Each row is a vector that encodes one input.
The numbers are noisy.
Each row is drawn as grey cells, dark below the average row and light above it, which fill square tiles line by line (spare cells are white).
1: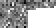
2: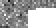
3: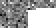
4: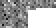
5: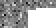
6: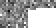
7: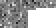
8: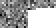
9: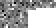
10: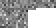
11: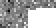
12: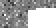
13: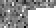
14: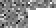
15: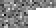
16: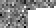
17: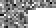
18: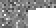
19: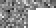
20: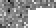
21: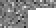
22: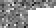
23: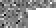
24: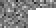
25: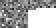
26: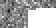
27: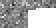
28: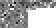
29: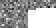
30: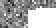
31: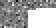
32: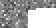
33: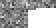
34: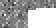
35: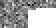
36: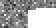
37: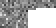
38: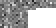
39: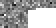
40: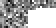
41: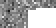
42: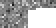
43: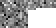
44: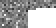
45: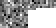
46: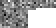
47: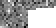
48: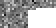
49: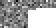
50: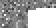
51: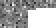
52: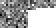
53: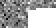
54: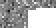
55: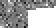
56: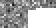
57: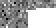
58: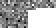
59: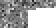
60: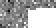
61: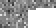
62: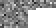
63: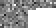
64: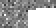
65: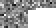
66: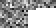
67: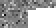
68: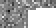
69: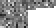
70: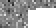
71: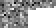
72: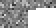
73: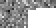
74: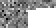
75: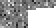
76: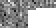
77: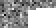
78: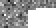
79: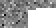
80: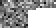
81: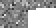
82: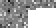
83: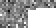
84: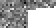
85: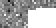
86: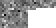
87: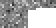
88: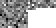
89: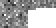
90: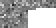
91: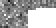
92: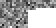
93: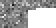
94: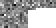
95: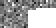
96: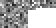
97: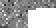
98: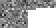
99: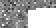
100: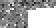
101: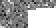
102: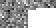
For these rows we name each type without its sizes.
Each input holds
a point on a line and a true/false value, together with either a fixed value, or a point on each of two lines.
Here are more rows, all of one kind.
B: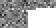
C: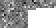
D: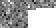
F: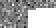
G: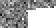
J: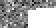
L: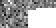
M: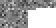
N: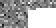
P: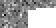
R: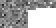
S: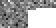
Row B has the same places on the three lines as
L and M.
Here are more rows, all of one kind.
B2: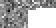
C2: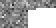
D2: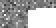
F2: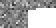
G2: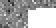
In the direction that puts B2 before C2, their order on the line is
B2, G2, C2, F2, D2.
